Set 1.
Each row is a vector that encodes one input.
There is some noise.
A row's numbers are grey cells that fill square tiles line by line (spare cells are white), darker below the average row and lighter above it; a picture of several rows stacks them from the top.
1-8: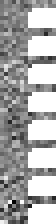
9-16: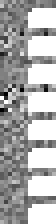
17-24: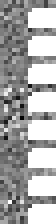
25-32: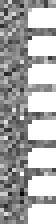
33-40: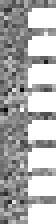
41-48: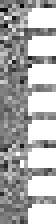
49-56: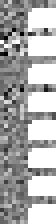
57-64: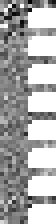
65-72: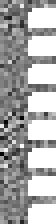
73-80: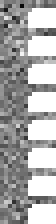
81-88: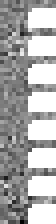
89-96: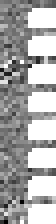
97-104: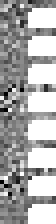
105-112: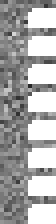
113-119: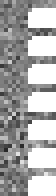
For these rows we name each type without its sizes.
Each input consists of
a label, together with either a label, or a point on a line.
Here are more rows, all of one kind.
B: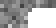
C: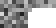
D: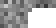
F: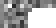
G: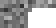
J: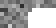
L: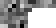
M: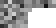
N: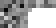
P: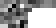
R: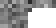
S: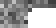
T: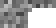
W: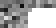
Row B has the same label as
C, J, N and R.
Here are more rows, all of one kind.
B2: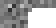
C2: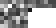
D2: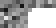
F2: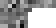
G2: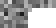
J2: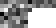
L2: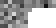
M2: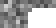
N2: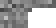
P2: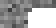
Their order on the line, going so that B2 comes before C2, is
G2, M2, L2, J2, B2, P2, D2, N2, F2, C2.
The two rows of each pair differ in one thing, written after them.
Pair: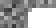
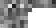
the place on the line
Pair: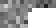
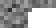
the place on the line
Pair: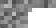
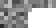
the place on the line
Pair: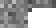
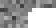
the label
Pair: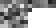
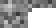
the place on the line
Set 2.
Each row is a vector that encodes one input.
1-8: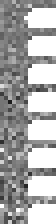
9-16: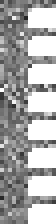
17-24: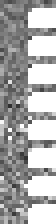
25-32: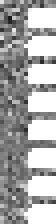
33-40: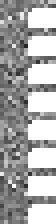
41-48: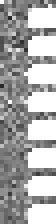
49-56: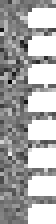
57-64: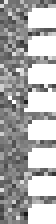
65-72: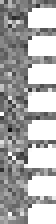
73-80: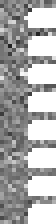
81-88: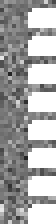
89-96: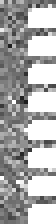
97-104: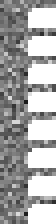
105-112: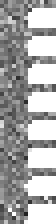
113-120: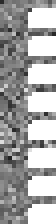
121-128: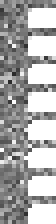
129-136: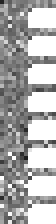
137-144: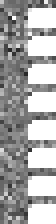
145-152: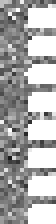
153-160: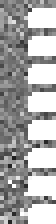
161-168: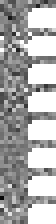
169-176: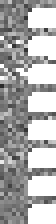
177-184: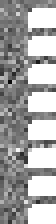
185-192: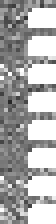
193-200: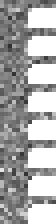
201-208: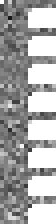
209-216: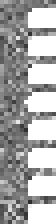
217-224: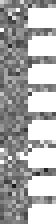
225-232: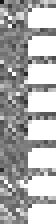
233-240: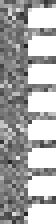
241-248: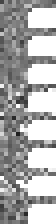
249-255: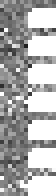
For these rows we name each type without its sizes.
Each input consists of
a list of points on a line.
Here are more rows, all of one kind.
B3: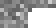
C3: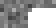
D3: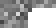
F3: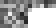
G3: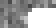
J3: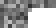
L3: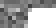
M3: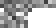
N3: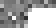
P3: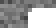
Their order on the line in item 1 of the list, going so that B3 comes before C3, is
F3, P3, M3, L3, N3, G3, D3, B3, J3, C3.
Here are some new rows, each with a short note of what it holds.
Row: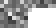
a list of one item
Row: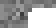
a list of two items
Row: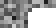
a list of three items
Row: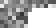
a list of one item
